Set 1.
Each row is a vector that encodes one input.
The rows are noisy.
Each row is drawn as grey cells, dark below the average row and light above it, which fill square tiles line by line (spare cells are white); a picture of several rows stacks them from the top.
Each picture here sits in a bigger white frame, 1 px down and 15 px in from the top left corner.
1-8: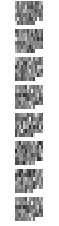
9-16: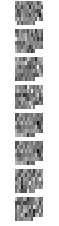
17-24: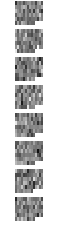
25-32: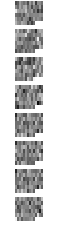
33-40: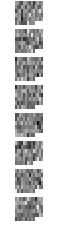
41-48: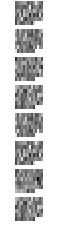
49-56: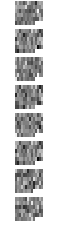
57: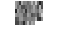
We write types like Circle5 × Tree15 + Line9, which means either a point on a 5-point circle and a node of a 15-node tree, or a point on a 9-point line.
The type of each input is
Bool × Bool × Bool + Line7.
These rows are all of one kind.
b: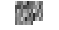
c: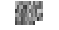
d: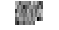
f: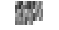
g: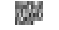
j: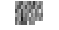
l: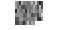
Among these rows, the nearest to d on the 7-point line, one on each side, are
c and l.
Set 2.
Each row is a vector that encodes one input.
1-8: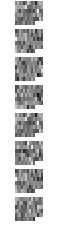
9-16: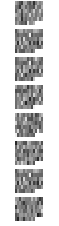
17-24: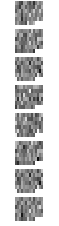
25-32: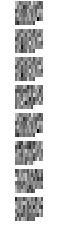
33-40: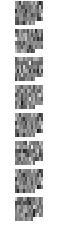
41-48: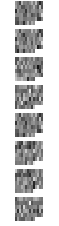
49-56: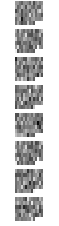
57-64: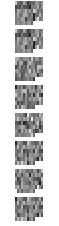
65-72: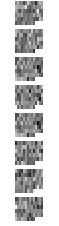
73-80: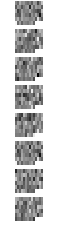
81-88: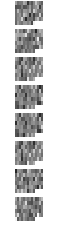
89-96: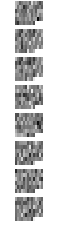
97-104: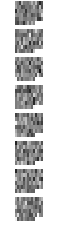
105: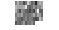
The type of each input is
Bool × Bool × Bool + Line11.
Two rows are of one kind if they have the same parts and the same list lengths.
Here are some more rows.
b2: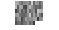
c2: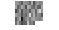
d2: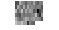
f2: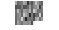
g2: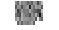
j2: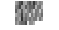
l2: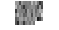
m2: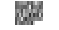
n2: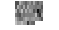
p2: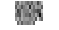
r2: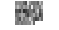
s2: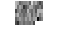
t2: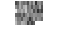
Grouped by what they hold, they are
b2, c2, f2, j2, l2, m2, s2
d2, g2, n2, p2, r2, t2

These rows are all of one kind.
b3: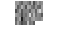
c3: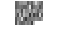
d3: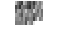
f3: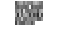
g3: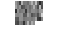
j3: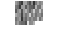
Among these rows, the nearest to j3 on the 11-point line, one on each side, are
b3 and d3.
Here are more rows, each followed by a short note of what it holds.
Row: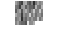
a point on an 11-point line
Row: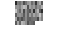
three true/false values
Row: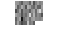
a point on an 11-point line
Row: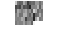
a point on an 11-point line
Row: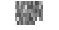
three true/false values
